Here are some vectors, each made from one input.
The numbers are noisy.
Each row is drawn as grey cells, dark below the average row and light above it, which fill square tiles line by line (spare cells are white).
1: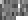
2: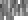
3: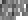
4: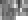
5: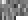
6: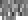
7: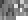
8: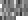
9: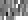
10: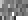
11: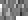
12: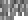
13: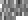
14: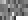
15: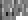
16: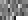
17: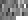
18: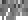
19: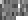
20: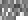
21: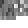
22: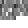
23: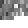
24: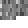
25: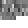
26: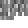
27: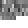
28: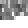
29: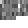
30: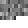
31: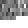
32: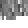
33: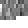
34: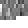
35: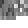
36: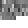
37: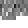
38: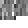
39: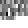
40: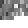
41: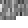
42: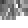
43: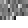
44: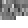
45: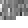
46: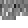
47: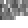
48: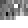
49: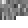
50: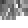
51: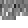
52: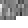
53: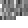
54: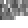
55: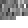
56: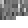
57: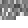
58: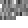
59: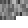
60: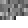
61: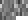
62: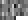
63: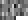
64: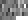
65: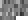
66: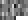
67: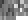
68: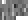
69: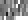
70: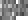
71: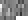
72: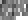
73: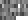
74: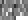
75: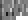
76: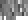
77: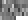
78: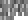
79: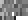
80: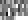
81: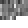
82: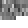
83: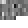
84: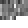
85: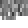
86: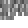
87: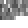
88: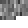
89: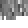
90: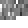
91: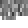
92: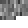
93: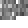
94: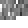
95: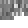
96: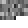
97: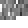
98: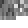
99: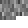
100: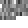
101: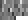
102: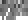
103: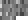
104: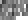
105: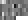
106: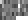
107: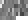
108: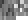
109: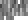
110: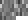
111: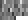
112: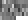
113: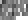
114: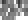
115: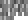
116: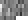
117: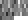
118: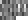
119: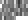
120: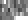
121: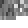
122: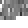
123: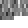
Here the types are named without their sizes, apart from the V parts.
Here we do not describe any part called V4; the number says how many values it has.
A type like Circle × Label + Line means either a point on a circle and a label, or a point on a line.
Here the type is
Line × (Line + V4).
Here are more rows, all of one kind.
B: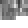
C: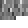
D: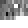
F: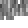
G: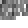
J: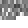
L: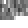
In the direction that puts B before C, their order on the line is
D, B, F, J, L, C, G.
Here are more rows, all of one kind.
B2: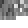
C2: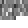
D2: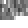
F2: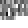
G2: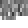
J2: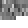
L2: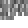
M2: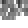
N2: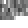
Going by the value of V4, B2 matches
G2 and J2.
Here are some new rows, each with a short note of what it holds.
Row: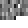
a point on each of two lines
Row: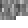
a point on a line and a value of V4
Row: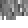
a point on a line and a value of V4
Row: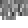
a point on a line and a value of V4
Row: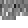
a point on a line and a value of V4
